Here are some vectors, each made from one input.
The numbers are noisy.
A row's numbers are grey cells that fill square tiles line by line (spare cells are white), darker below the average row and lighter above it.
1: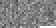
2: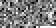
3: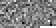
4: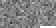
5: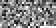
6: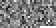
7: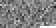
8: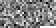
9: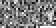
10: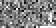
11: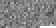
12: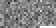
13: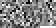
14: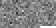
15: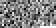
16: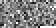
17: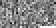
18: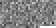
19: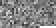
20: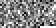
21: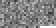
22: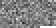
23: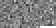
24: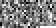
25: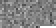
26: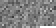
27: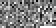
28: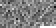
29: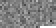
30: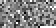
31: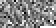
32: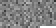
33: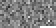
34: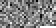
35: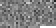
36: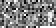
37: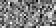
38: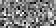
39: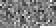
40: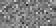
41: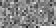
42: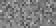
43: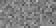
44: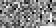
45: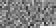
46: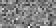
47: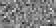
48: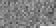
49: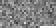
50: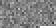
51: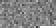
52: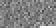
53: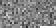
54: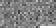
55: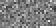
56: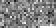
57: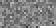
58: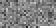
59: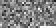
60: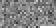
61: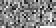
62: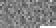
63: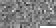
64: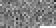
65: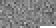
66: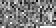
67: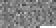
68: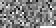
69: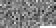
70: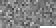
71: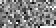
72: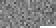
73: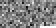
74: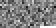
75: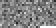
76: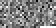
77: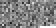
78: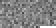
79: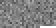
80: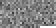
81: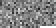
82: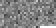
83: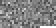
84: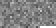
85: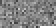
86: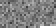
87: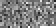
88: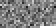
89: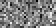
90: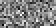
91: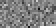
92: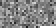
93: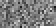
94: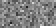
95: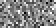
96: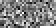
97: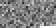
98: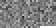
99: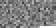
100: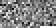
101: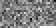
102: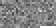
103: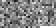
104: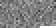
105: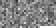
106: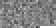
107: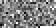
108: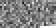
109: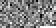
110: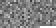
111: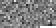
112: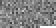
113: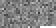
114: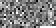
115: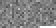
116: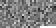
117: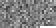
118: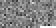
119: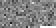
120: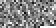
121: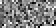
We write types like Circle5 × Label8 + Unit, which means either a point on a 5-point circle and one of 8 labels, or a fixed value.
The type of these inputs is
Bool × (Tree9 + Unit) + Line7.
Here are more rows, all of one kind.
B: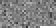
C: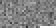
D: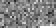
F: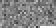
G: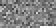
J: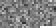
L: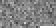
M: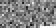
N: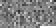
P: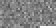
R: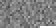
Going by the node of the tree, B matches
C and M.
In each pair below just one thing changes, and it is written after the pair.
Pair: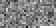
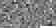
the true/false value
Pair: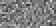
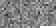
the node of the tree
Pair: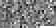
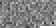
the true/false value
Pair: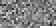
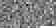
the node of the tree
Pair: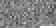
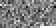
the node of the tree
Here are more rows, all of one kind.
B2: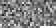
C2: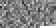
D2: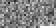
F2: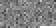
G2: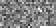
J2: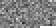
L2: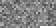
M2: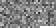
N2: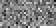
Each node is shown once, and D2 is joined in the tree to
B2, J2, L2 and N2.
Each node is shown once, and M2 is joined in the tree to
L2.
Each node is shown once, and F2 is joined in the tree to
N2.
